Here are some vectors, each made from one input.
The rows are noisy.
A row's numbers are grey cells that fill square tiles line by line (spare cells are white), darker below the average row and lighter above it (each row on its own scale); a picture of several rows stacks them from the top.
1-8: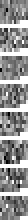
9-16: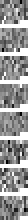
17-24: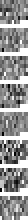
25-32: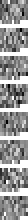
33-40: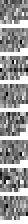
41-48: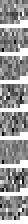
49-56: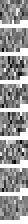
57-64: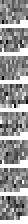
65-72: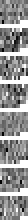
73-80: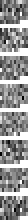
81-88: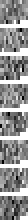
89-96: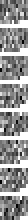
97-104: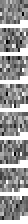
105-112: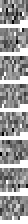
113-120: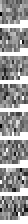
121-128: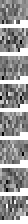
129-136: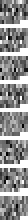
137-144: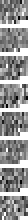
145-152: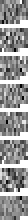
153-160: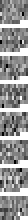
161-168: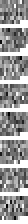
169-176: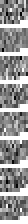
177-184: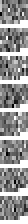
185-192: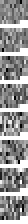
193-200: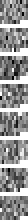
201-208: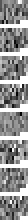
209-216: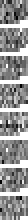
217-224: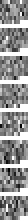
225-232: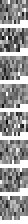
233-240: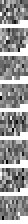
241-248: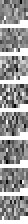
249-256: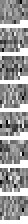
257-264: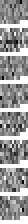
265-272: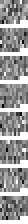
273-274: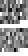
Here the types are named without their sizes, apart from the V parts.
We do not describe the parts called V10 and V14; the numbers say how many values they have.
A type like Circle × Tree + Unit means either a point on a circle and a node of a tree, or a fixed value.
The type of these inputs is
(Bool × Bool × Bool + (Circle + Unit) × V10) × V14.
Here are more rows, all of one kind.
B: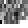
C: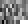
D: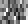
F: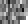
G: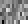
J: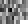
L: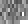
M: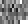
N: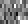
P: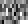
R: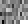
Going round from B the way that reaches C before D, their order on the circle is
B, C, G, P, L, D, M, R, F, N, J.
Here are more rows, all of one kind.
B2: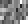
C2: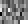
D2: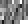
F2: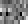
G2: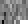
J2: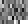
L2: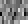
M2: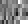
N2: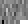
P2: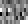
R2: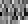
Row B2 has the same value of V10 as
F2 and P2.
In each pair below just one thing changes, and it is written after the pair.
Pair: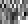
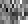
the place on the circle
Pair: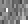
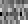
the value of V14
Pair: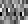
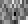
the value of V10
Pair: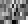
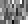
the value of V14
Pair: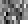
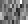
the value of V14
